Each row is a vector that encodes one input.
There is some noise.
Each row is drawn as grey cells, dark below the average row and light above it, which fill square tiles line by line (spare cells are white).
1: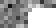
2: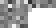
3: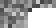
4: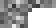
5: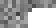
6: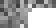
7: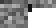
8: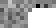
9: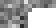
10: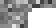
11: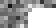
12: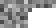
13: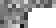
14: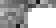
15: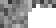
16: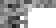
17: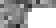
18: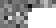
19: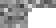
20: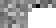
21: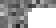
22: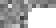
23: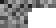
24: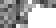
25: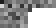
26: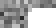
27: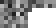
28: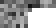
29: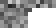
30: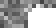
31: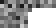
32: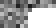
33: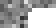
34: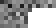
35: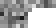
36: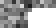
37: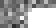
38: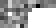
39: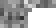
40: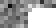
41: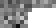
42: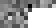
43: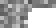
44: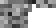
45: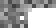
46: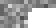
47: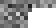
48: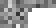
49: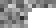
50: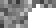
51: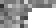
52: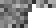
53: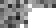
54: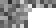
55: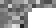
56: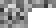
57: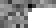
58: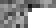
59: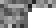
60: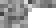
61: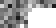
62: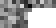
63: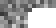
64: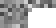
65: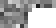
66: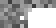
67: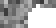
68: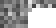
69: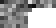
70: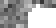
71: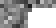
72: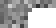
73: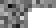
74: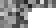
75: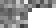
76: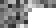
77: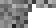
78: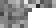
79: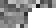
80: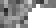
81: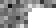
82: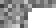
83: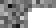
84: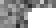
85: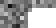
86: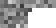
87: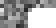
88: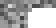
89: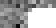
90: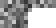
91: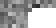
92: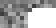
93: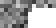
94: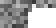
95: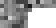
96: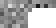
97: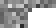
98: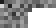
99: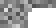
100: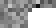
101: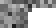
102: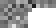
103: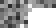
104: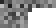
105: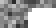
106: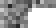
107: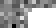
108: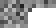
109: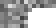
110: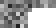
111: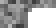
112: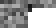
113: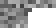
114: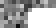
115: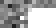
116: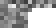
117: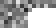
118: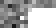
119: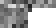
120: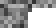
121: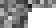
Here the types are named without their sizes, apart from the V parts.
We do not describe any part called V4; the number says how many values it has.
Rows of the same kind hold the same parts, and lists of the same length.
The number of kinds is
4.
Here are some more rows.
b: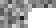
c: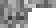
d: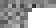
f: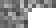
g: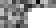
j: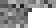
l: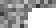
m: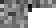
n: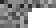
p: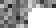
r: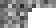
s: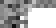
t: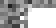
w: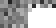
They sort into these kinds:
b, d, l, r
c, j
f, g, m, w
n, p, s, t

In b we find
a point on a line, three true/false values and a value of V4.
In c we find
a point on a line and a value of V4.
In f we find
a node of a tree and three true/false values.
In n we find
a node of a tree.
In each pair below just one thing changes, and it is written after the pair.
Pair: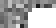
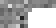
the place on the line
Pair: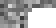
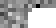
the place on the line
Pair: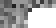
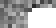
one of the three true/false values
